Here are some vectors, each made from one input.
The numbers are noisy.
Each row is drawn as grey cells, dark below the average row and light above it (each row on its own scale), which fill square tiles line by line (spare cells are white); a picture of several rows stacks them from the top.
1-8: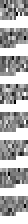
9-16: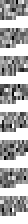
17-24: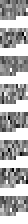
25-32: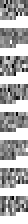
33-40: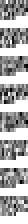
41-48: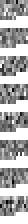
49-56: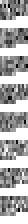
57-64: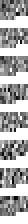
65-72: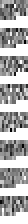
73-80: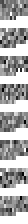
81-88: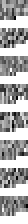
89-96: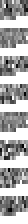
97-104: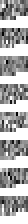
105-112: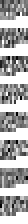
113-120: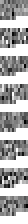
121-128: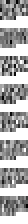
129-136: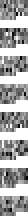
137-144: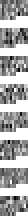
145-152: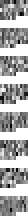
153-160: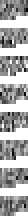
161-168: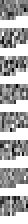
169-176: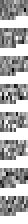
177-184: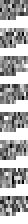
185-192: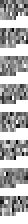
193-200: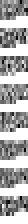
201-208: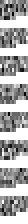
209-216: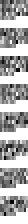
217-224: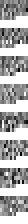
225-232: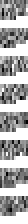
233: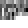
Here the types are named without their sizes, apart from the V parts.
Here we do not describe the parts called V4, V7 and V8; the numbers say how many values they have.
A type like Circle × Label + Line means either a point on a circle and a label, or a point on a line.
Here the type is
Bool × Circle + Tree × V8 + Unit + V4 × V7.
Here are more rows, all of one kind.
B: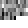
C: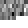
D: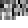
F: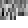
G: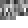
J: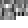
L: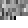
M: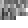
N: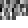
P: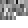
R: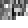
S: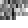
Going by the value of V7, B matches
L and N.
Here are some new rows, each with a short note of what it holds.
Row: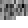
a node of a tree and a value of V8
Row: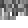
a point on a circle and a true/false value
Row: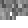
a point on a circle and a true/false value
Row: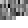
a fixed value
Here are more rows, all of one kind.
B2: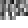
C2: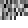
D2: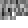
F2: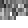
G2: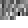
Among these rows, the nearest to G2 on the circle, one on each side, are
B2 and F2.
